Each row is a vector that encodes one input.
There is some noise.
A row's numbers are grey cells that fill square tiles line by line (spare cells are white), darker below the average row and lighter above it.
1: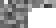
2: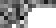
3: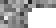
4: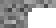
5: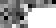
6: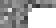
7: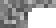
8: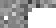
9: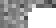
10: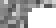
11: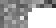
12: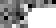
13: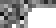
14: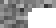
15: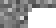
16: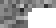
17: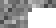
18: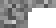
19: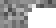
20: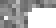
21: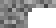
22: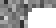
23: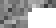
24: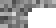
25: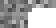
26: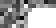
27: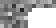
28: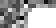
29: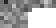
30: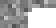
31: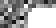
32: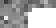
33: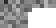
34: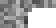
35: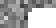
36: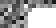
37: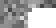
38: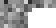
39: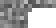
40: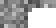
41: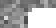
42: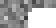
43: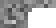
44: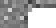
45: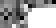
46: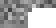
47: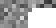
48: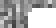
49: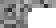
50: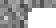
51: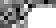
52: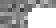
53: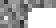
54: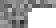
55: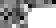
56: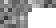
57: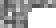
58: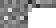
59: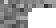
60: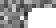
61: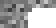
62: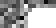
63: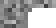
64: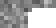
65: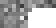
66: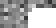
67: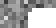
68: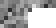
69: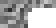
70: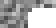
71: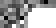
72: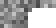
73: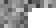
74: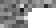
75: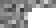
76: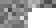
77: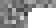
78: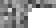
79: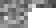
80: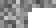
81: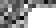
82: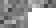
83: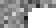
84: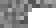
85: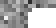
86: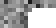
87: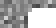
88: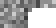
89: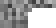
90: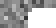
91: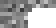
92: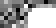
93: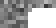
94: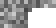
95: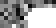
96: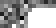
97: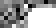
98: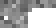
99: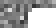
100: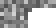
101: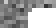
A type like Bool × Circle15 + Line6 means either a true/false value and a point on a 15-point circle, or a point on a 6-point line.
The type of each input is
(Bool × Bool × Bool + Unit) × Label6 + Line5.
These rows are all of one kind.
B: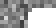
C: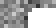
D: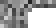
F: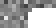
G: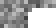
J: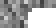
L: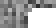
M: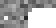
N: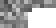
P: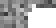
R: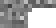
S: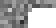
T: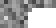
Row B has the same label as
F, J, M and T.
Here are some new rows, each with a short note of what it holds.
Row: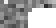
one of 6 labels
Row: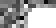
a point on a 5-point line
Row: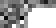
a point on a 5-point line
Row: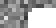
one of 6 labels and three true/false values
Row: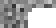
one of 6 labels
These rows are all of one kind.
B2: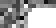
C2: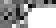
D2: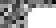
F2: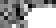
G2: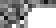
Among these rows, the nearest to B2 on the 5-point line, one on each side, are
D2 and G2.
